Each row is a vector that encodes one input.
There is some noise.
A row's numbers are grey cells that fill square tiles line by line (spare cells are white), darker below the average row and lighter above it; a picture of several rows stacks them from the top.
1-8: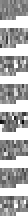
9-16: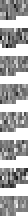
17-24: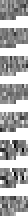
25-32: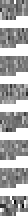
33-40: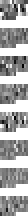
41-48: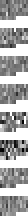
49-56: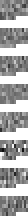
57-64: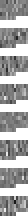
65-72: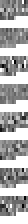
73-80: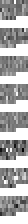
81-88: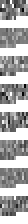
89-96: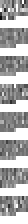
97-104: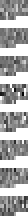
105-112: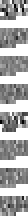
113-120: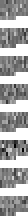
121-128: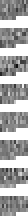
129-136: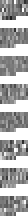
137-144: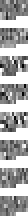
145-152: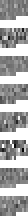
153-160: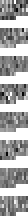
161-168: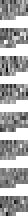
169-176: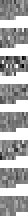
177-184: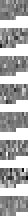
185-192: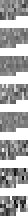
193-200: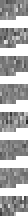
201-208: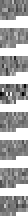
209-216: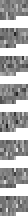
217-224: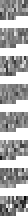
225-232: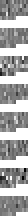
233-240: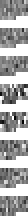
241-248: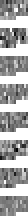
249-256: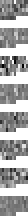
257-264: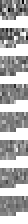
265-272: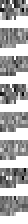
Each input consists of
either a point on a 5-point line, or four true/false values.
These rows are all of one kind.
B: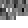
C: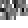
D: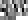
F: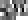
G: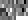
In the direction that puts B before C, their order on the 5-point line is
G, B, C, F, D.
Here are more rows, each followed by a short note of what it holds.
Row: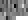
four true/false values
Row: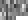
four true/false values
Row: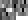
a point on a 5-point line
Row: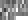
four true/false values
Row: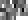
a point on a 5-point line
